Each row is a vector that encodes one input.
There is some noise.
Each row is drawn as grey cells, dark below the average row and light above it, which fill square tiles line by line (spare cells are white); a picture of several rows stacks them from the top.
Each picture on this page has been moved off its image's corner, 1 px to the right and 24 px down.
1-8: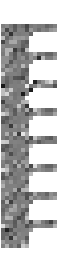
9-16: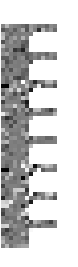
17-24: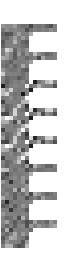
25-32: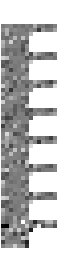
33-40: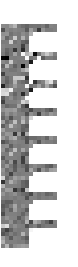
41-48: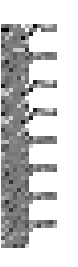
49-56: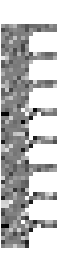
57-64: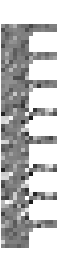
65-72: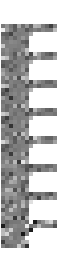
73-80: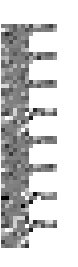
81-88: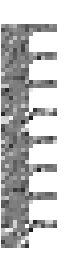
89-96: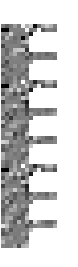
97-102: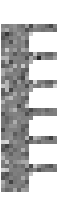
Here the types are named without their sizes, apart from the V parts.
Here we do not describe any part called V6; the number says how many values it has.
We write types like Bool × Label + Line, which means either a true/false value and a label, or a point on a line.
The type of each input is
Circle × V6 + Line.
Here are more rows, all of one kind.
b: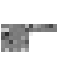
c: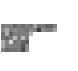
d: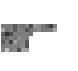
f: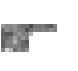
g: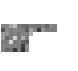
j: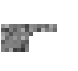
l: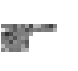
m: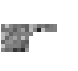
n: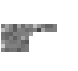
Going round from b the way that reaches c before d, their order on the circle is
b, l, n, c, m, g, j, f, d.
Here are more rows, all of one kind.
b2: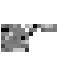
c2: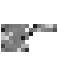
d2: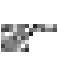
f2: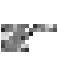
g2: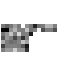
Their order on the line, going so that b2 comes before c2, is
g2, b2, c2, f2, d2.
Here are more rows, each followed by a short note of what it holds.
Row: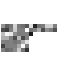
a point on a line
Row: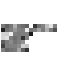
a point on a line
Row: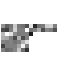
a point on a line
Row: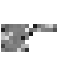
a point on a line
